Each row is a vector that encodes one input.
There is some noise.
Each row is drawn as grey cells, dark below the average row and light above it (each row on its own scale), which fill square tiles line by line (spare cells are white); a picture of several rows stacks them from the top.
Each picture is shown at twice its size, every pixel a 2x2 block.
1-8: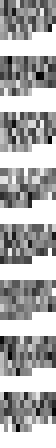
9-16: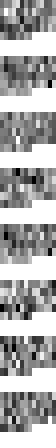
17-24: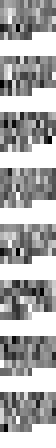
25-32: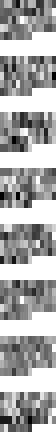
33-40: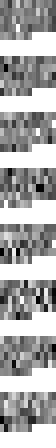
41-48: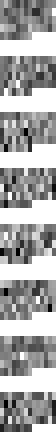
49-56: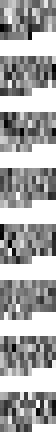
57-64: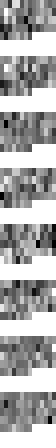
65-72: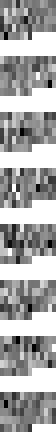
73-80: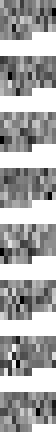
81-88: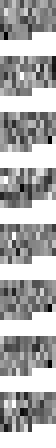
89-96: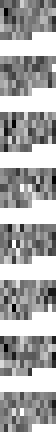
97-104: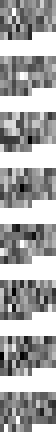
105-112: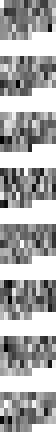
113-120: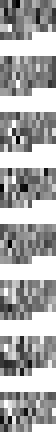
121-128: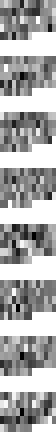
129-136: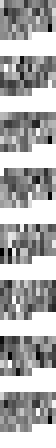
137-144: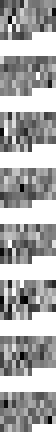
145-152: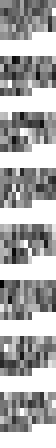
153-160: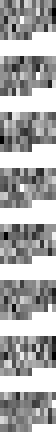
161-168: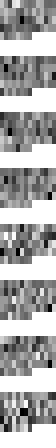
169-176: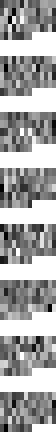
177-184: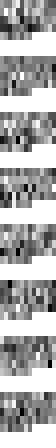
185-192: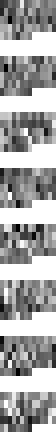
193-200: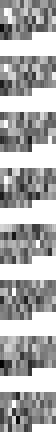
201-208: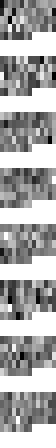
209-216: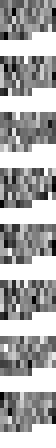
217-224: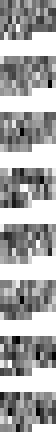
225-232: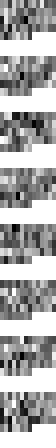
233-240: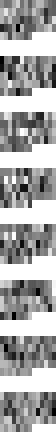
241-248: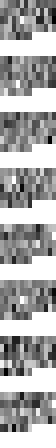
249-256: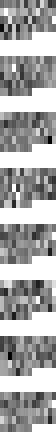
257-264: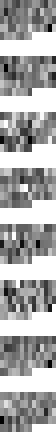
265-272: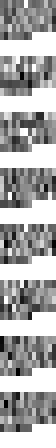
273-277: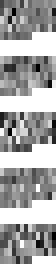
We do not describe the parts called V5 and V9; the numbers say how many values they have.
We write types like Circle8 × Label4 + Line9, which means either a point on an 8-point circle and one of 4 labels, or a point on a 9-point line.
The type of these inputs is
Bool × (Circle6 + V9) × V5.
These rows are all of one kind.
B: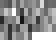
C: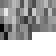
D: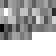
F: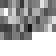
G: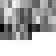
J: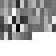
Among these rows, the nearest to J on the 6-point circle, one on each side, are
D and F.
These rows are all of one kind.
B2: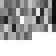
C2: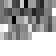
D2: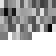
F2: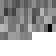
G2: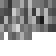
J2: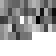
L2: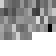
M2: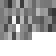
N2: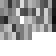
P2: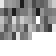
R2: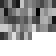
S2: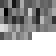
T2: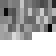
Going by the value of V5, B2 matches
D2, L2, N2 and T2.
